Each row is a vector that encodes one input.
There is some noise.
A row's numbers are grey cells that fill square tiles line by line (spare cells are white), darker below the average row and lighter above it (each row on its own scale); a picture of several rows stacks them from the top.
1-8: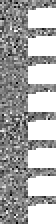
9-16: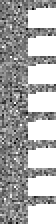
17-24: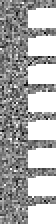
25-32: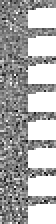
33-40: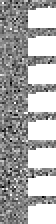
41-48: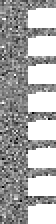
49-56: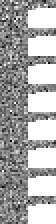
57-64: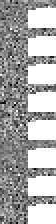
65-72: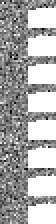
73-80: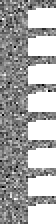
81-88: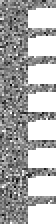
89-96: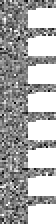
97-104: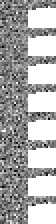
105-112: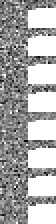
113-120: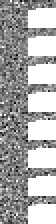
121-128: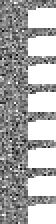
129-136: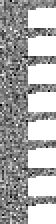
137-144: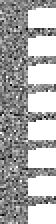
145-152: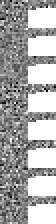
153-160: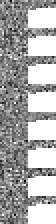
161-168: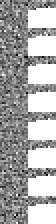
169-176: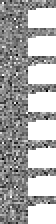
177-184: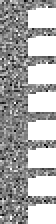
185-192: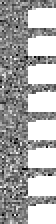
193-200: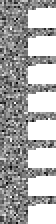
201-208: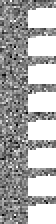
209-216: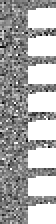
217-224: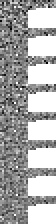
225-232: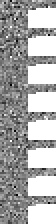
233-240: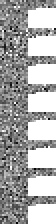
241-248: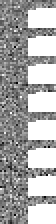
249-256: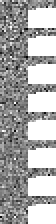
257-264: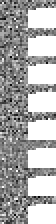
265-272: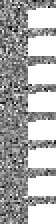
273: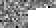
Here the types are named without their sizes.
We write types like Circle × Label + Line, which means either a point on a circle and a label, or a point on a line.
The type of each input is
(Label + Line) × Line.
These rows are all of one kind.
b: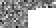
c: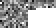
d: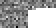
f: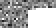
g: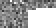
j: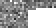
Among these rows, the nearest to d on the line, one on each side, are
b and f.
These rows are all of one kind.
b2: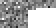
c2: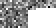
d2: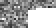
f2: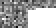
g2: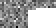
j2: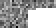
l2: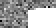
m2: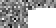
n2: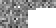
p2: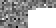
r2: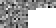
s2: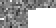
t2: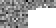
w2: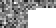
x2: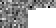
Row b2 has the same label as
c2, m2, s2 and x2.
